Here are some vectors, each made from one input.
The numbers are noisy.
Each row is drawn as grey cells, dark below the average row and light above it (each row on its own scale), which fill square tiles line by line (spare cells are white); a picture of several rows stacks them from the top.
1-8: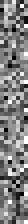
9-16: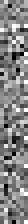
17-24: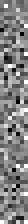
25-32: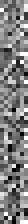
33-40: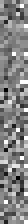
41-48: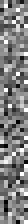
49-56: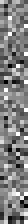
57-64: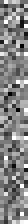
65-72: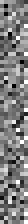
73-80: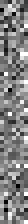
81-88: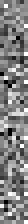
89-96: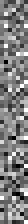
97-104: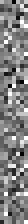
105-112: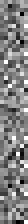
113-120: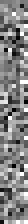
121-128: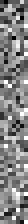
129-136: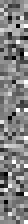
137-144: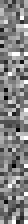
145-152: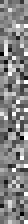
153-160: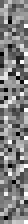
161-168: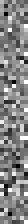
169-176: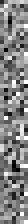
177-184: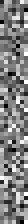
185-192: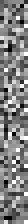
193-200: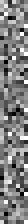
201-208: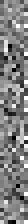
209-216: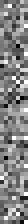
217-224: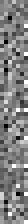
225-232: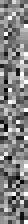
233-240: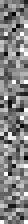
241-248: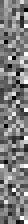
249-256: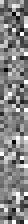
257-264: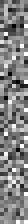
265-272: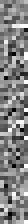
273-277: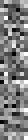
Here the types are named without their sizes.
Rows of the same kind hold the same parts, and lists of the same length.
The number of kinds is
2.
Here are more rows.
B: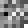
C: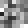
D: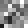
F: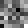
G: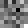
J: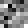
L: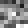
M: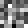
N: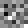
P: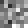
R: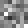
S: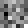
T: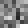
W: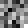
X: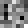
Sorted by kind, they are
B, M, N, S, X
C, D, F, G, J, L, P, R, T, W

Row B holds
a point on a line and a true/false value.
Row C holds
a point on a line, a node of a tree and a true/false value.
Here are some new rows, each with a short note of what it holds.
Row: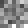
a point on a line, a node of a tree and a true/false value
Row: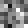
a point on a line, a node of a tree and a true/false value
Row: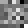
a point on a line and a true/false value
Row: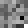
a point on a line and a true/false value
